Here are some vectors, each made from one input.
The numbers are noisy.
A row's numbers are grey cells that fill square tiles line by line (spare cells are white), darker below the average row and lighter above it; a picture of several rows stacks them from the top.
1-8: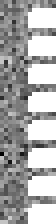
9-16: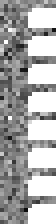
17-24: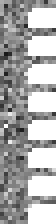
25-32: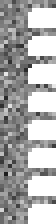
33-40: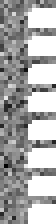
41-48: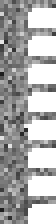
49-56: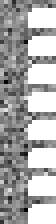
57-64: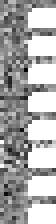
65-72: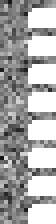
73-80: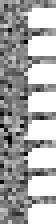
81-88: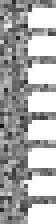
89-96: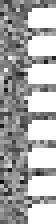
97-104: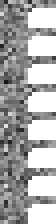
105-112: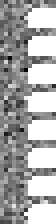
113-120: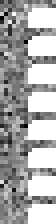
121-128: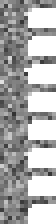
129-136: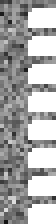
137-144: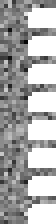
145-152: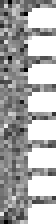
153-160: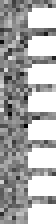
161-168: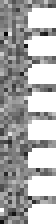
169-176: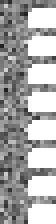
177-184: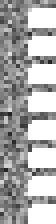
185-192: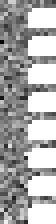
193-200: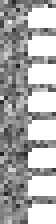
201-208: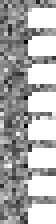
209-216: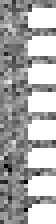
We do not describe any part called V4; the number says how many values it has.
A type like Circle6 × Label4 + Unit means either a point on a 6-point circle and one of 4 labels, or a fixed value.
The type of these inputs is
Bool × Line5 × Line7 × V4 + List2(Line6).
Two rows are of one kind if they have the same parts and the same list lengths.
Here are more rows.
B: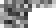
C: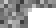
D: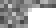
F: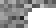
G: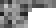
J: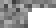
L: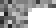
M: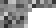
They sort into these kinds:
B
C, J
D, L
F, G, M

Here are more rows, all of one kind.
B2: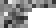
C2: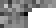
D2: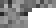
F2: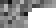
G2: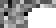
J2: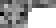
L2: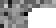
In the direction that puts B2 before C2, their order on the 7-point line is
D2, B2, C2, L2, J2, F2, G2.
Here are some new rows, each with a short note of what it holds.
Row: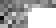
a list of one item
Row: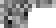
the empty list
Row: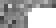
a list of one item
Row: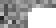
a list of one item
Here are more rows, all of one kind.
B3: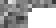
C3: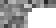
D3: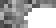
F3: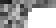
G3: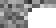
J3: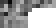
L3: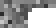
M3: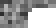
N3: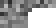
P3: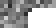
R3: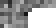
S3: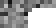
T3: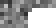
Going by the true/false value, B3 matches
C3, D3 and G3.
